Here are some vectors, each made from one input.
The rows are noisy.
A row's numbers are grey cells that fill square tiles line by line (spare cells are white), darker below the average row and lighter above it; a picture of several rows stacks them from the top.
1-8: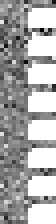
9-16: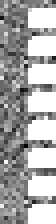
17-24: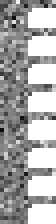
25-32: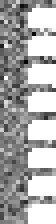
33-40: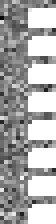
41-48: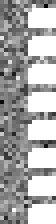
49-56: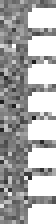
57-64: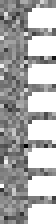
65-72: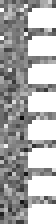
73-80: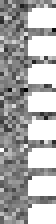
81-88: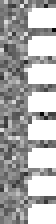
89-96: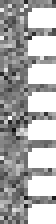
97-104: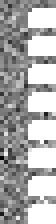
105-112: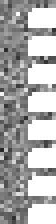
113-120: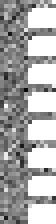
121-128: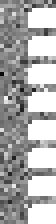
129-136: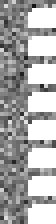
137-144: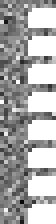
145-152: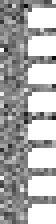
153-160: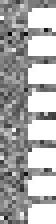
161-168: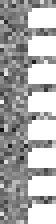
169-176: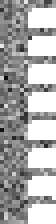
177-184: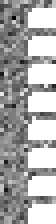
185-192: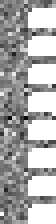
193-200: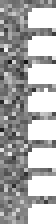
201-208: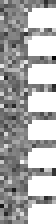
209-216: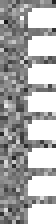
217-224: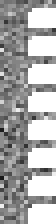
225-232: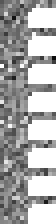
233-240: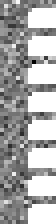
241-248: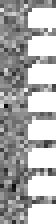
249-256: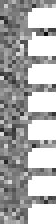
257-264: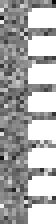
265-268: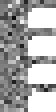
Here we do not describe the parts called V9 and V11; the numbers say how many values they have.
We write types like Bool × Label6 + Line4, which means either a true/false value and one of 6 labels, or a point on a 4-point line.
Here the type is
Bool × (Tree12 × V9 + V11).
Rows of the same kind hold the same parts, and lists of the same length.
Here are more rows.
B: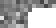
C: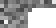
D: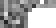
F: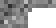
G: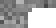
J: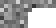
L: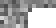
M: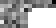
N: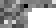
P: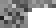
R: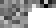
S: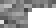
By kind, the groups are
B, F, G, J, L, M, R, S
C, D, N, P

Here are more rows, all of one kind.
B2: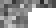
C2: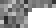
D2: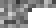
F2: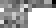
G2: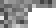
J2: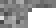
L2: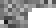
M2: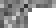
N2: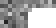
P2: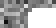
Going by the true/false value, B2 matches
G2, J2 and M2.
